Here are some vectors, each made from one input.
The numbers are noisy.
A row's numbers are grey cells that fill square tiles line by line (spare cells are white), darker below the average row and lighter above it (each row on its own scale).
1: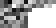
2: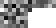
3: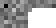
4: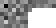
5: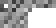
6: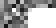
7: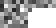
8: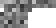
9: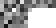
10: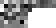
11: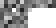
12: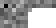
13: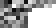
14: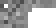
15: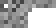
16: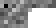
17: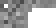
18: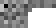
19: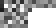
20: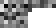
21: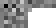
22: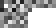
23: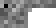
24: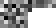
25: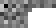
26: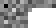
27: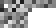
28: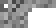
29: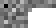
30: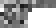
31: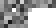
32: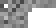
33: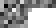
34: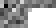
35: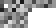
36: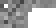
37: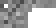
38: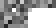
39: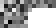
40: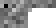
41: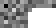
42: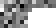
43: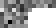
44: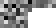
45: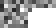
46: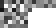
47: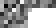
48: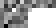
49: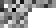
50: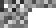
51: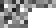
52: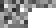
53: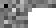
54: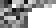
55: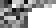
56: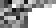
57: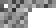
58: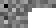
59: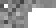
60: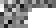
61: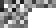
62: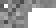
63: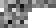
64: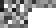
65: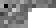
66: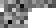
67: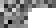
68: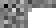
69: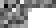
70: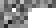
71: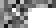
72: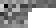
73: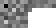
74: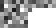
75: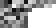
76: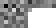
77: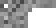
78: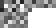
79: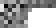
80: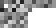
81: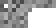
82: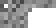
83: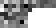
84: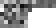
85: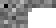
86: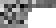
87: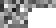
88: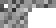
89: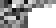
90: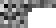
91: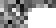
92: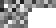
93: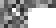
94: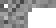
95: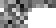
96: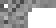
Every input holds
a list of up to two points on an 8-point line.
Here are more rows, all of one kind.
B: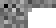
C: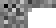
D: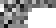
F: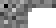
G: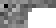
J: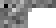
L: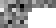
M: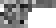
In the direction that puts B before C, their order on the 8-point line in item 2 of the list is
B, J, C, F, G, D, L, M.
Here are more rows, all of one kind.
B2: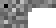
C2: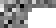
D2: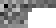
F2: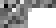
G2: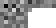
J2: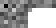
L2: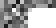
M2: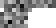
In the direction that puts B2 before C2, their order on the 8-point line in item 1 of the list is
G2, B2, J2, D2, F2, C2, M2, L2.
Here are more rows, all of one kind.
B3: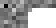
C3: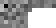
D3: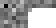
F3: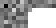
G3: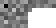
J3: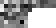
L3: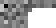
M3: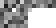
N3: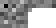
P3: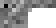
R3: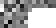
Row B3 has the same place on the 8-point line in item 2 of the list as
D3, F3 and P3.
